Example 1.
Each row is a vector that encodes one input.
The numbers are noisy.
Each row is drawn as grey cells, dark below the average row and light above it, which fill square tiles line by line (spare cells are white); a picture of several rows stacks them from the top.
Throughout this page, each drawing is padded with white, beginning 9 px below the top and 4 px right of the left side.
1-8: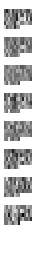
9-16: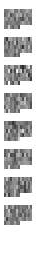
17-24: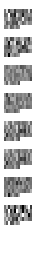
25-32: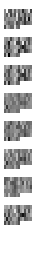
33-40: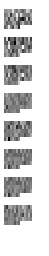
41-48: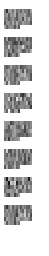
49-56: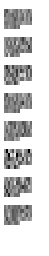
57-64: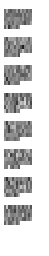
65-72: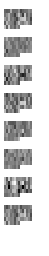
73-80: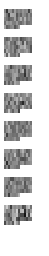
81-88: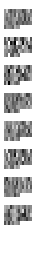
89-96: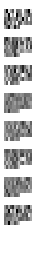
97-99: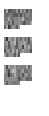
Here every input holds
a point on a 6-point circle.
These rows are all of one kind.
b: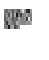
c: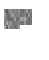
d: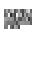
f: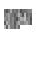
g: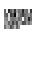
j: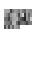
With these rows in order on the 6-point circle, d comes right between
b and f.
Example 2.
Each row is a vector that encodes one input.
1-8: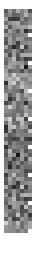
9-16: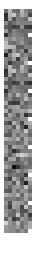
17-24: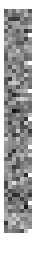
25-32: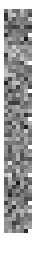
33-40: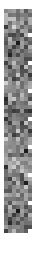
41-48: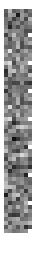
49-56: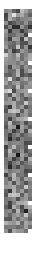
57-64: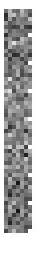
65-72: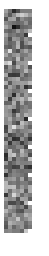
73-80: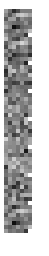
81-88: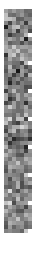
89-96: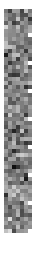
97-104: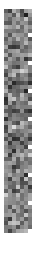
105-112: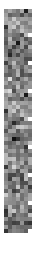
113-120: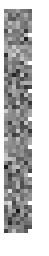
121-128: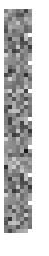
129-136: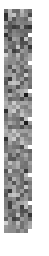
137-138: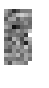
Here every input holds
a point on an 18-point circle.
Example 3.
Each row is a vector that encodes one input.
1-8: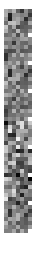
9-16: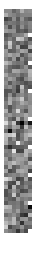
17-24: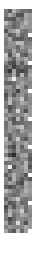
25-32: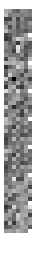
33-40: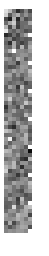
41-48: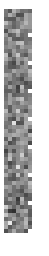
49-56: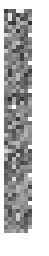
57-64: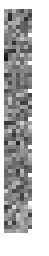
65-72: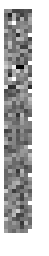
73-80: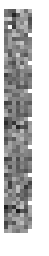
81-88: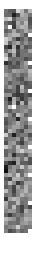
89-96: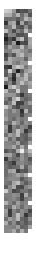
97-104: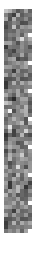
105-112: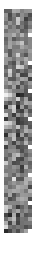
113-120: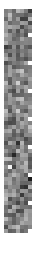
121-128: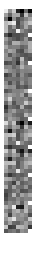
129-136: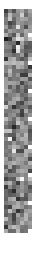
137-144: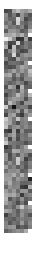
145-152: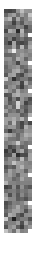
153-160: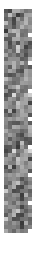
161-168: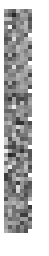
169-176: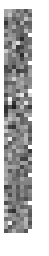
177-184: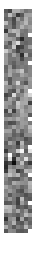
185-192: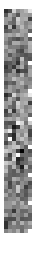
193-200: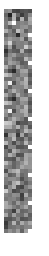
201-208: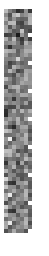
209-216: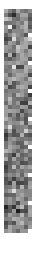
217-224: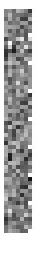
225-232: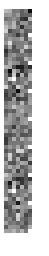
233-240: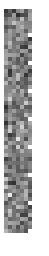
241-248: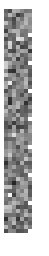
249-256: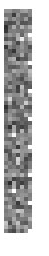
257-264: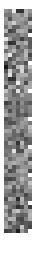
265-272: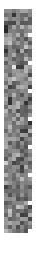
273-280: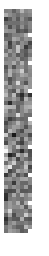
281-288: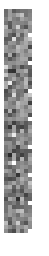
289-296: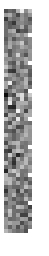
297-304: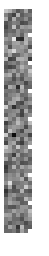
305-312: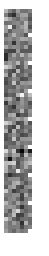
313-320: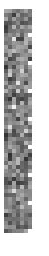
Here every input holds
one of 12 labels.
